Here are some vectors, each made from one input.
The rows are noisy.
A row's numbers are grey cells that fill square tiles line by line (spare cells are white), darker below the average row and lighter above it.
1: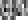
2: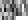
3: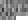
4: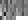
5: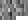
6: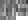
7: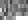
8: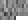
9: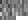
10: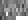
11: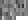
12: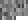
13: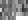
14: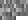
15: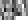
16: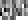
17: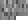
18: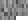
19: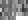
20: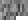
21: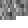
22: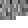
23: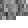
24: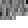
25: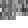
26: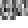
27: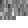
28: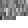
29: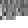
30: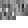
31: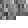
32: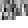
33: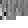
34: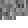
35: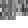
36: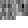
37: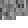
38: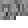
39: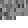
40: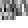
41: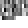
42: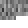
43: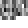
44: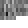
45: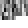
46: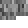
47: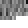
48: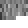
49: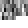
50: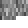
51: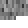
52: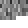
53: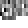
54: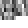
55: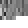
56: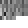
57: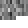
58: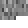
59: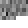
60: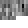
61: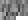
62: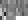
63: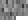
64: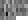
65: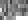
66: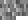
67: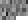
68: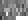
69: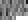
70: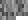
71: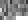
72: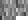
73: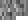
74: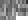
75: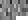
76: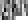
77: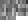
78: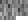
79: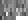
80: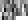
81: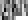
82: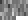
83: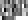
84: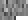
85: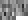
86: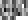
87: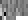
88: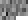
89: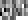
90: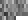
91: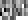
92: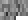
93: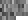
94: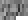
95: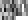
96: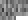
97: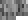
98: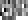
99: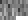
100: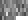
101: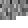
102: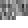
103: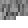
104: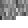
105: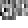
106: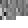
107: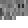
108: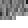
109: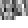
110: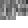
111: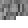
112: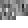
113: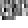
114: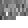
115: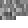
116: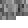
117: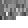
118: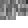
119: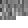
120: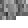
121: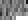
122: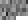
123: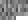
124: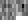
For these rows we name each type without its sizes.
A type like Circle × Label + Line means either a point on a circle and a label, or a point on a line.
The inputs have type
(Bool × Bool × Bool + Unit) × Label + Circle.
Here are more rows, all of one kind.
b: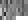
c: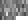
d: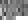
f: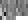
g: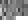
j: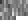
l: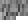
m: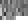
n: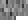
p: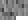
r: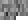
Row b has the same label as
d, f, g and m.
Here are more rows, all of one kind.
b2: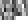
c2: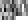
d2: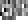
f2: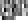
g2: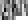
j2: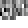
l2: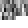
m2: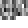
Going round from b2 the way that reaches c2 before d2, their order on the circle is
b2, c2, l2, g2, f2, d2, j2, m2.
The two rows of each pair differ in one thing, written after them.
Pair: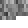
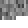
the label
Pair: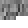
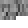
one of the three true/false values
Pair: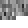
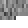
the label
